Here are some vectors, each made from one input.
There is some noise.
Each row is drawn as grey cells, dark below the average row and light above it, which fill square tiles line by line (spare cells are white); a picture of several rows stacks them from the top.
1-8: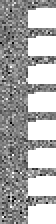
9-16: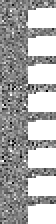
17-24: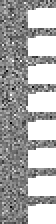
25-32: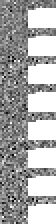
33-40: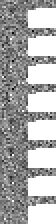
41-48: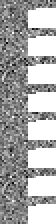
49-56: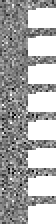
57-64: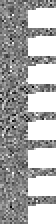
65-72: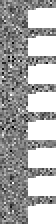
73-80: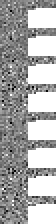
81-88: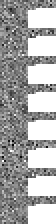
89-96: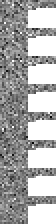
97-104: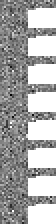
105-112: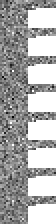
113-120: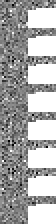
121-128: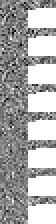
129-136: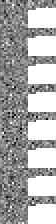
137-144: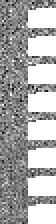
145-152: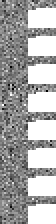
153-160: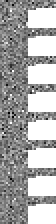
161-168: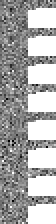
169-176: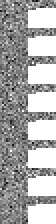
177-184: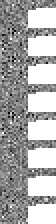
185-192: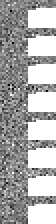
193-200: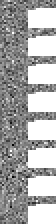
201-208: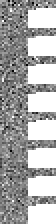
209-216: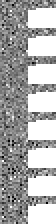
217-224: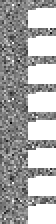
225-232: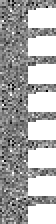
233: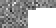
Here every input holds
a true/false value, together with either a point on a 7-point line, or a point on an 11-point line.
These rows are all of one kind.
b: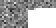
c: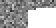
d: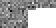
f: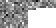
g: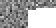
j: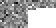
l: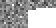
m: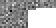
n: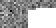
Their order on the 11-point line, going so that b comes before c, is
b, n, d, m, g, c, l, f, j.
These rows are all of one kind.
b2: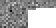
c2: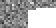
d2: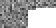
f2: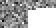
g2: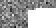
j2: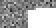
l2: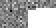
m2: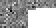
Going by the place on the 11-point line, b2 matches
l2 and m2.
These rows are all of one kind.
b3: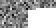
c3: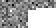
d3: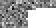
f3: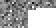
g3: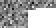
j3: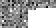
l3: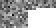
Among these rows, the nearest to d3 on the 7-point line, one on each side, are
b3 and l3.
